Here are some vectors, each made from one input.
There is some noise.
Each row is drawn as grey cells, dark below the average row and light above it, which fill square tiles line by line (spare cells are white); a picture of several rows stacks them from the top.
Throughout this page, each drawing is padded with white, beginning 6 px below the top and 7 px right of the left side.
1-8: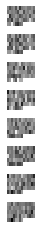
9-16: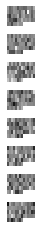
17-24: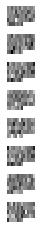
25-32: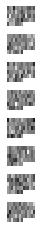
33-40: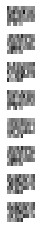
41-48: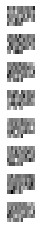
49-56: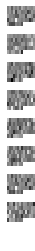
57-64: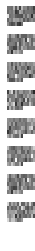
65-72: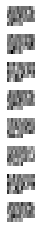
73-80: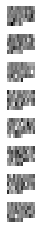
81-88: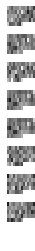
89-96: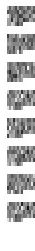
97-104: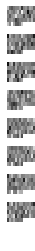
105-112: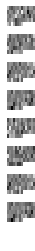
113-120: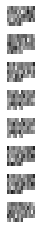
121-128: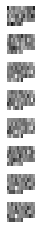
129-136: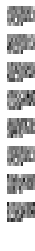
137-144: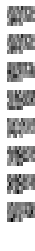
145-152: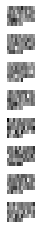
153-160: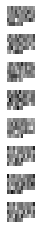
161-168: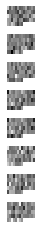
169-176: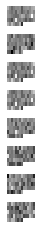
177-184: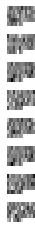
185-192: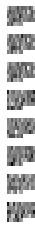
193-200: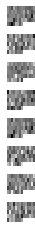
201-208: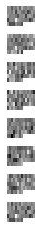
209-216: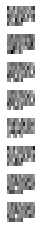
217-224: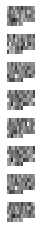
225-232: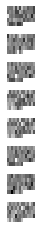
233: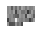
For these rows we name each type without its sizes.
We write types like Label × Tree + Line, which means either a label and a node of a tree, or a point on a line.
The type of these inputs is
(Bool × Bool × Bool + Unit) × Label.
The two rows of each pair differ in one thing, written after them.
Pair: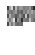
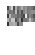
one of the three true/false values
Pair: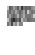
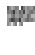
the label
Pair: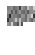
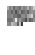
one of the three true/false values
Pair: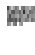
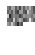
the label
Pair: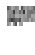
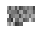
the label
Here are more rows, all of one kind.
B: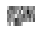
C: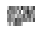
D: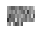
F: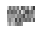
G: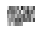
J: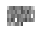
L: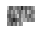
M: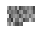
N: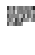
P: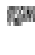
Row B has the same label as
C, F, G and P.
